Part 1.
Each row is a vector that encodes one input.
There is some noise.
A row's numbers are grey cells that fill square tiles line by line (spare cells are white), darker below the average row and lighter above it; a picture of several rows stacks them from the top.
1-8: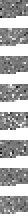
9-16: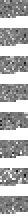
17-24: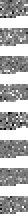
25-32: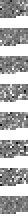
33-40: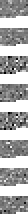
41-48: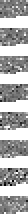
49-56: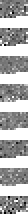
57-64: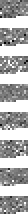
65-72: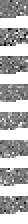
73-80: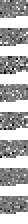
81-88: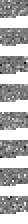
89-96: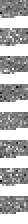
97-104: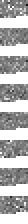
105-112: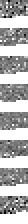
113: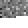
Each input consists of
either a fixed value, or one of 8 labels and a true/false value.
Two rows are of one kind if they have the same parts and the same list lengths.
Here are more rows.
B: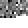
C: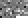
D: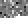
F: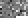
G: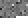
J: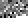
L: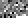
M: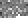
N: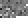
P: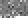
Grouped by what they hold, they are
B, J, L
C, D, F, G, M, N, P

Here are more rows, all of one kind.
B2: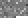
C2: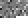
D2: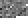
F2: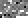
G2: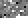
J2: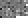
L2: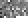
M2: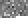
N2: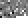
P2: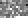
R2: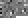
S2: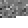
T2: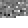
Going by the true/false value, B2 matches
M2 and P2.
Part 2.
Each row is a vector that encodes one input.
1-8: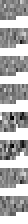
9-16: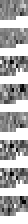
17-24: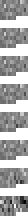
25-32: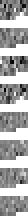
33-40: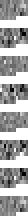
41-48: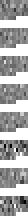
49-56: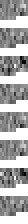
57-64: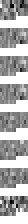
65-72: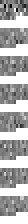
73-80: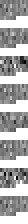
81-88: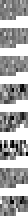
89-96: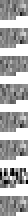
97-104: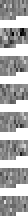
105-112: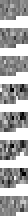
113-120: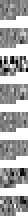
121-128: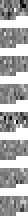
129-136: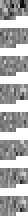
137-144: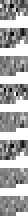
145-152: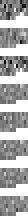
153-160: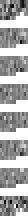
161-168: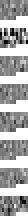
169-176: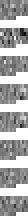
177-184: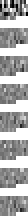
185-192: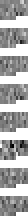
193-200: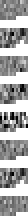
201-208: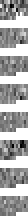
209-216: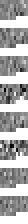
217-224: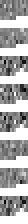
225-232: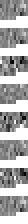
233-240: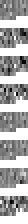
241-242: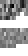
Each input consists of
either a point on a 16-point circle, or a fixed value, or three true/false values.
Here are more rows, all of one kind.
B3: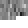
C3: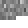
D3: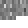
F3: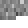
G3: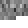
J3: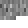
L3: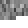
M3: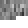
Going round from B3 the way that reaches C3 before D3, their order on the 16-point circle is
B3, F3, C3, D3, J3, G3, L3, M3.
